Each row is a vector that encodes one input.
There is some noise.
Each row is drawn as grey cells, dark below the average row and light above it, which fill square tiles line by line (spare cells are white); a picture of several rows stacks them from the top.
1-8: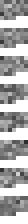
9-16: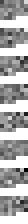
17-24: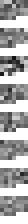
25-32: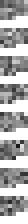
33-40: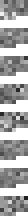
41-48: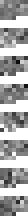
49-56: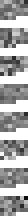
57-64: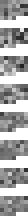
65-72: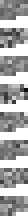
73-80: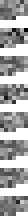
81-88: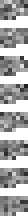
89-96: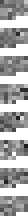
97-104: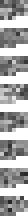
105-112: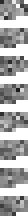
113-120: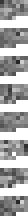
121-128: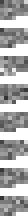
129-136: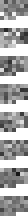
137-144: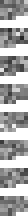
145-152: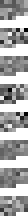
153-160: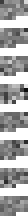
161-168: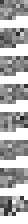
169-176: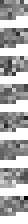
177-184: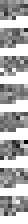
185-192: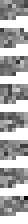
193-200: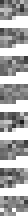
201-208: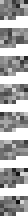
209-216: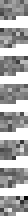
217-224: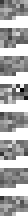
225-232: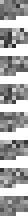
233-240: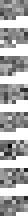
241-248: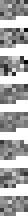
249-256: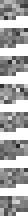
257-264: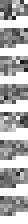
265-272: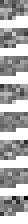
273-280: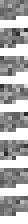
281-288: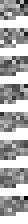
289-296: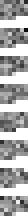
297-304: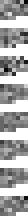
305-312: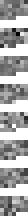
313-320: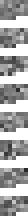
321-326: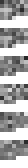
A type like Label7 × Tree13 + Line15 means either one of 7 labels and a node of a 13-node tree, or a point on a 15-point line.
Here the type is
Bool × Label6.
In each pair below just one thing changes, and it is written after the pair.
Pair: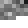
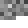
the label
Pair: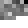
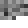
the label
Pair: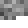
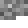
the true/false value
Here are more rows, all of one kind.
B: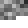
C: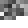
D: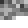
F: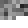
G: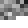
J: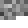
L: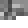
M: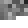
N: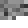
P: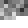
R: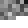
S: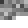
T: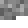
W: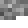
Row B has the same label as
G, M and R.
